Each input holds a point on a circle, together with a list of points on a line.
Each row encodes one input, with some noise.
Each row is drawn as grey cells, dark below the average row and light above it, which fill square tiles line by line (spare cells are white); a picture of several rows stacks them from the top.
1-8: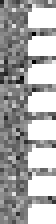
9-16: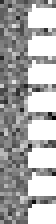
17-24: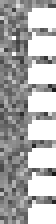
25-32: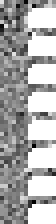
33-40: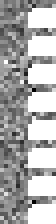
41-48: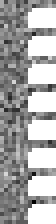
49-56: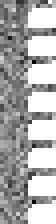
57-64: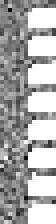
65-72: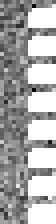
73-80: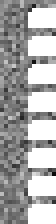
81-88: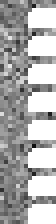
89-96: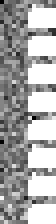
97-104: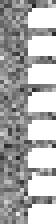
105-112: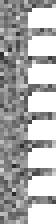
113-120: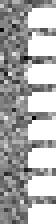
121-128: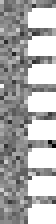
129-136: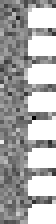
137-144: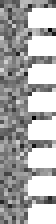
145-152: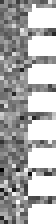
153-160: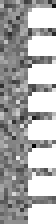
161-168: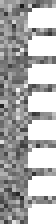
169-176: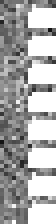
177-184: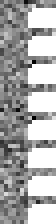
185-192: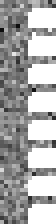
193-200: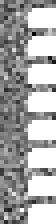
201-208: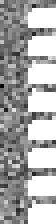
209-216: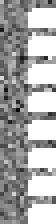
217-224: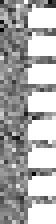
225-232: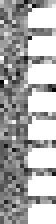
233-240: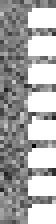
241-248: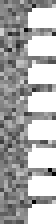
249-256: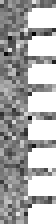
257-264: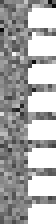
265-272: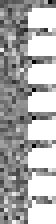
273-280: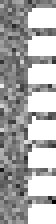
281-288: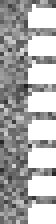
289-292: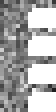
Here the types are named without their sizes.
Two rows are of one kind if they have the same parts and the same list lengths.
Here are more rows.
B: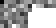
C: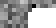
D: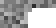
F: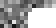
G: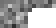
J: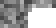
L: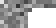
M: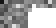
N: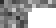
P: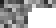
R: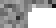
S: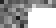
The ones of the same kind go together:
B, M, N, P, S
C, F, G
D, J, L, R

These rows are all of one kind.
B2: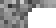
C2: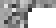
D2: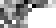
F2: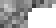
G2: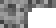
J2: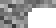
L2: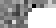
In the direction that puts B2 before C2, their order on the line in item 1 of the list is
L2, D2, B2, C2, G2, J2, F2.
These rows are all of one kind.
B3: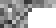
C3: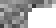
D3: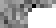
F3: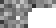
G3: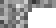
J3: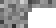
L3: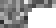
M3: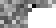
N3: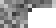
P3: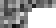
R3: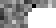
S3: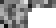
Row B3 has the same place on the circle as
F3 and G3.
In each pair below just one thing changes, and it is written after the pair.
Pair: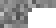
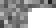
the place on the line in item 2 of the list
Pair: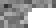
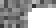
the place on the circle
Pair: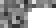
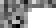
the place on the line in item 1 of the list
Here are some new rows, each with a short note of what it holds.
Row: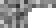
a point on a circle, together with a list of two items
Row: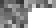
a point on a circle, together with the empty list
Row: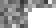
a point on a circle, together with the empty list
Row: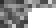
a point on a circle, together with the empty list
